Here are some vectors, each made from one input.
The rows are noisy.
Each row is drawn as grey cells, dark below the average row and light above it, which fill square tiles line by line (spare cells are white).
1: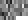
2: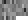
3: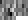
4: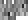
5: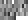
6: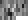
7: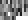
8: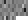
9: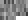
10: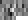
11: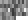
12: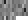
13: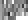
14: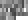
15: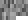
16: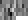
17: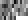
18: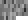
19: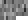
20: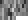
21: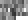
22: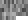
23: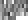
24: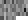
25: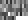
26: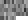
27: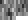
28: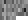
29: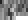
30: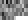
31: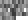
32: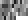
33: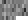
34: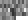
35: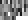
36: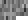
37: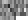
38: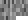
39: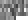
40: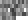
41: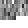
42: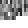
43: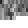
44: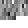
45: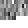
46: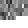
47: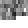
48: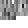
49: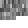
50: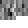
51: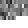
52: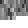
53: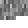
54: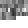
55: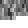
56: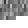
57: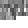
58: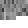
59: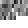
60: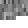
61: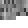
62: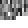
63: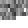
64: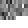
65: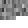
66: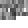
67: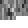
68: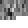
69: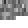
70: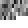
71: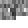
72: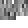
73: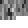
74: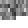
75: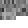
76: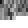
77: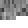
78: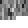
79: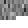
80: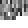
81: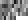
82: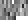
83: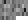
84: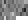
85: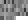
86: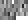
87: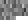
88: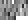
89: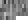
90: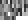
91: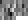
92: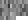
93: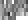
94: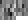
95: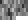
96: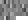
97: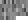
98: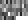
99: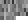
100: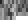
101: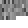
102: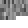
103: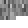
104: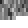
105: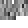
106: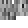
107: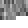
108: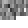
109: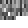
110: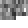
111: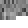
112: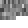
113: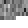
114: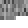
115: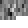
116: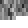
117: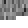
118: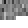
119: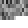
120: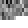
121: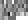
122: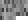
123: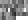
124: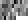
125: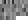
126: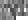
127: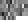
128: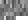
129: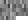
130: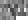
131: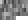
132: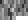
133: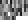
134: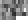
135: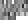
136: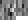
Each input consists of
either a point on a 4-point line, or a point on a 5-point line and a true/false value, or a list of up to two items, each a point on each of two 3-point lines.
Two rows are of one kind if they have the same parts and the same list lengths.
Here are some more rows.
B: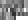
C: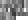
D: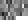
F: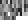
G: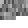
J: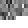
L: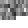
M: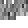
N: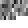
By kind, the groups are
B, C, L
D, F, J
G
M
N

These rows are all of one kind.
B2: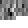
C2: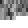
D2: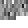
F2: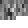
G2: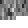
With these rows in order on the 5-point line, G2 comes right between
D2 and F2.
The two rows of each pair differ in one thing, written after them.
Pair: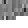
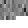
the place on one of the two 3-point lines in item 1 of the list
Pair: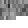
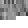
the place on one of the two 3-point lines in item 1 of the list
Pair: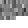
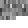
the place on one of the two 3-point lines in item 2 of the list
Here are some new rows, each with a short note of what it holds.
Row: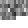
a list of one item
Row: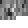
a point on a 5-point line and a true/false value
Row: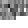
a list of one item
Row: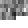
a list of one item
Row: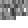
a list of one item
